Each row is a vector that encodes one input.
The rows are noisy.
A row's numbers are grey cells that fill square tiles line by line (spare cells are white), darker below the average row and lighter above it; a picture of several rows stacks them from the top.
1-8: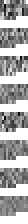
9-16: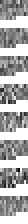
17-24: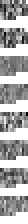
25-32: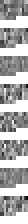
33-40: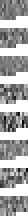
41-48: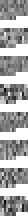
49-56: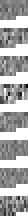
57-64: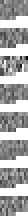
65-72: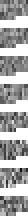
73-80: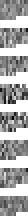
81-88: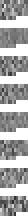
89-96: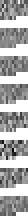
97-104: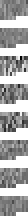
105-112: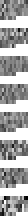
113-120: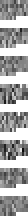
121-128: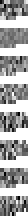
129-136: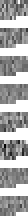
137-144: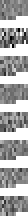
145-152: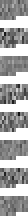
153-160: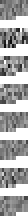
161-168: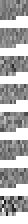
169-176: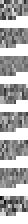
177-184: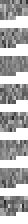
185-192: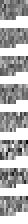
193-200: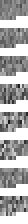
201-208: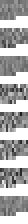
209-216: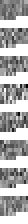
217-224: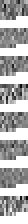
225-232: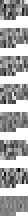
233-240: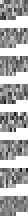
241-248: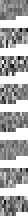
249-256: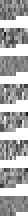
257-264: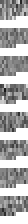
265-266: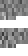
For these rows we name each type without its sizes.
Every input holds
a node of a tree, together with either a fixed value, or a point on each of two lines.
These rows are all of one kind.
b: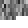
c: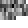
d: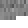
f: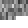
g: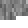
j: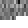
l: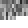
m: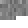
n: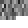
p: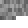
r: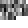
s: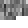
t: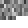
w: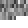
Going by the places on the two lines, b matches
d, f, j and t.
